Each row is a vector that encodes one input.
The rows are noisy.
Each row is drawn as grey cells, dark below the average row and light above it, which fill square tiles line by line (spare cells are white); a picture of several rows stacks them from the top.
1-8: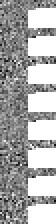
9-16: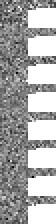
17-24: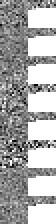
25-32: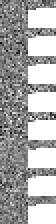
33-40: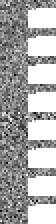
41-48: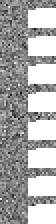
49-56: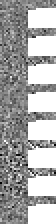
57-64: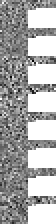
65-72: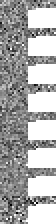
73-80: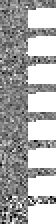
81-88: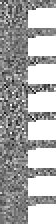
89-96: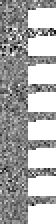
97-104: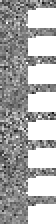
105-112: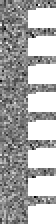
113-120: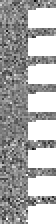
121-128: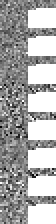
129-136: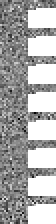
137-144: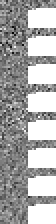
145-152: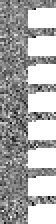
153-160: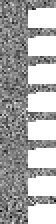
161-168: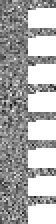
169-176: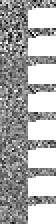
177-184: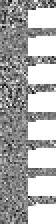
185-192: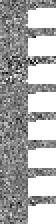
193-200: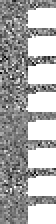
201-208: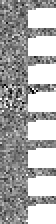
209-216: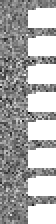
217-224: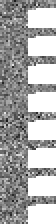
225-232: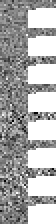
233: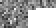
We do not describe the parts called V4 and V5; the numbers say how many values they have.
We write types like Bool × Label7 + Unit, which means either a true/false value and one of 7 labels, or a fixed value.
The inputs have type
List3(Line7) + V4 × V5.
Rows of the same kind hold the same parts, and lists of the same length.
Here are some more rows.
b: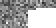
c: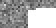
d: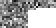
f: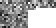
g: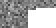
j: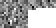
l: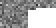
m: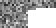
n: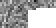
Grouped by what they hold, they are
b, d, m
c
f, j
g
l, n

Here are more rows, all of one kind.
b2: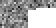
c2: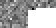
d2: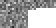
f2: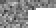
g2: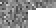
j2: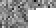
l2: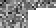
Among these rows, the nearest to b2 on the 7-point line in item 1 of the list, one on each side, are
f2 and j2.
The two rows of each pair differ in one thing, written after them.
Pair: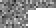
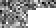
the value of V5
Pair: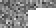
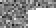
the value of V4
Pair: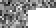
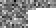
the value of V5
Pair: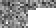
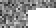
the value of V5
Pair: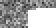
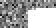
the value of V5
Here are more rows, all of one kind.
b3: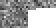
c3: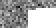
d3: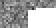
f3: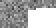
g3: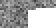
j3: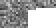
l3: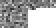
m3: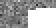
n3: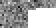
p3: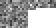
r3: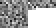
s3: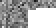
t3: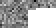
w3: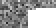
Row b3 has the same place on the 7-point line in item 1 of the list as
j3, m3 and p3.
